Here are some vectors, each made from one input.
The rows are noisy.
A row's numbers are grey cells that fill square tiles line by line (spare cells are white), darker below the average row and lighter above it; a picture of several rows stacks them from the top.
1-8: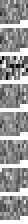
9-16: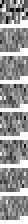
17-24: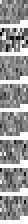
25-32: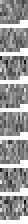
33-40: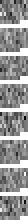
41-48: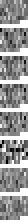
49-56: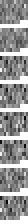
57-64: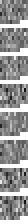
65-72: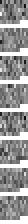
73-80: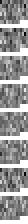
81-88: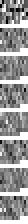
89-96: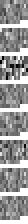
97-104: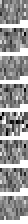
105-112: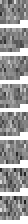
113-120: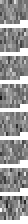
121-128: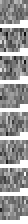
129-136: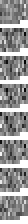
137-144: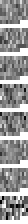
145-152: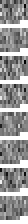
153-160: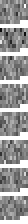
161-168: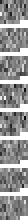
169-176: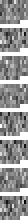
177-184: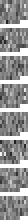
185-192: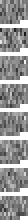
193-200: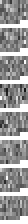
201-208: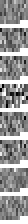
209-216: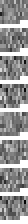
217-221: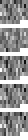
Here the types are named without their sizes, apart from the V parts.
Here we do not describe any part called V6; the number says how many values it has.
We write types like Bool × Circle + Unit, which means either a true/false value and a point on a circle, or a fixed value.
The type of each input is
List(Label × V6).
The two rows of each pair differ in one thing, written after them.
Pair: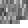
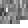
the value of V6 in item 1 of the list
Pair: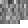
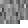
the label in item 1 of the list
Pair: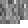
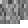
the label in item 2 of the list
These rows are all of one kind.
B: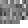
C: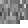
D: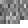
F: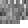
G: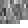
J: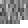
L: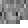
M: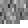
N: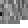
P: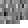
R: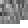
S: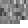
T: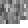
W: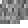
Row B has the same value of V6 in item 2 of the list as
D, M, S and T.
